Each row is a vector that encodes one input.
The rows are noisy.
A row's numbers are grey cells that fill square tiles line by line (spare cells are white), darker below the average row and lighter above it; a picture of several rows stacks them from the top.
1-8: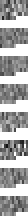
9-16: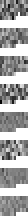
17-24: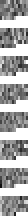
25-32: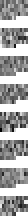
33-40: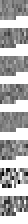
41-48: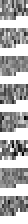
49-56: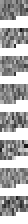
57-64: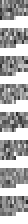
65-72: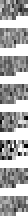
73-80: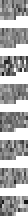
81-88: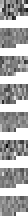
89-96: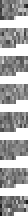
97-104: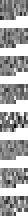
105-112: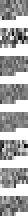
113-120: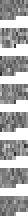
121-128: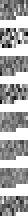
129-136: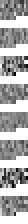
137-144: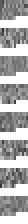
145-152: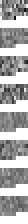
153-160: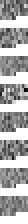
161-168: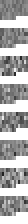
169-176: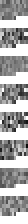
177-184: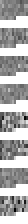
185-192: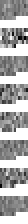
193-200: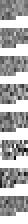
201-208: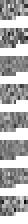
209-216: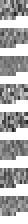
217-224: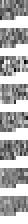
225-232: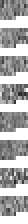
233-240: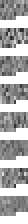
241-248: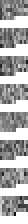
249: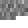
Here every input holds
either a point on a 12-point line, or a node of a 20-node tree.
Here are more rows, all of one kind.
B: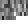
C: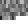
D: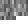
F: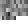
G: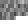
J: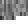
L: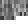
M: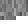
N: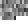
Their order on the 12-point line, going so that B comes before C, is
N, G, B, L, F, J, D, C, M.
